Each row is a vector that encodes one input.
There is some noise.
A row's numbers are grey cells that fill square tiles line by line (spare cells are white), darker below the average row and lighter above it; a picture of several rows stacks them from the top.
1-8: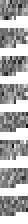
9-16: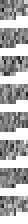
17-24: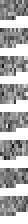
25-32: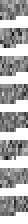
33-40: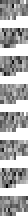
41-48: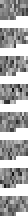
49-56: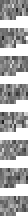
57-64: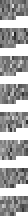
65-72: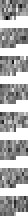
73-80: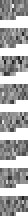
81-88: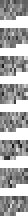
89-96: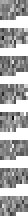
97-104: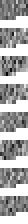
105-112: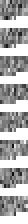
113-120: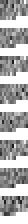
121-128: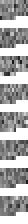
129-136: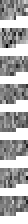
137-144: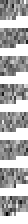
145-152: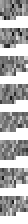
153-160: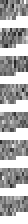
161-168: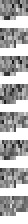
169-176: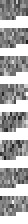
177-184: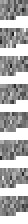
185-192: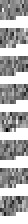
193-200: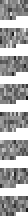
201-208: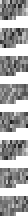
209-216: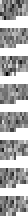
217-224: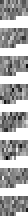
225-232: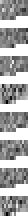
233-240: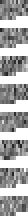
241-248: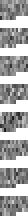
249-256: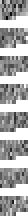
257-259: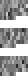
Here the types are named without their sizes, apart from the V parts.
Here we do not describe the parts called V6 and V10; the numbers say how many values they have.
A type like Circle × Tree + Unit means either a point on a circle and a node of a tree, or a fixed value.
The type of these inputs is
Bool × Bool × Bool × Bool + Label × (Line + V10) × V6.
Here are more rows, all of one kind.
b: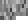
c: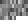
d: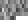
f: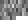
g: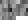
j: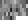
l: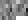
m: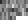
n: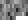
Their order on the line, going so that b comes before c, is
f, n, d, b, l, g, c, j, m.
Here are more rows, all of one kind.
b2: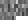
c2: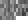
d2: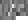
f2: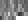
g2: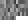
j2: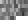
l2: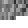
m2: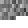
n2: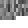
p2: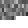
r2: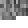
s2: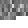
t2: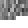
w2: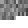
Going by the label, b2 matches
d2, m2, p2 and s2.
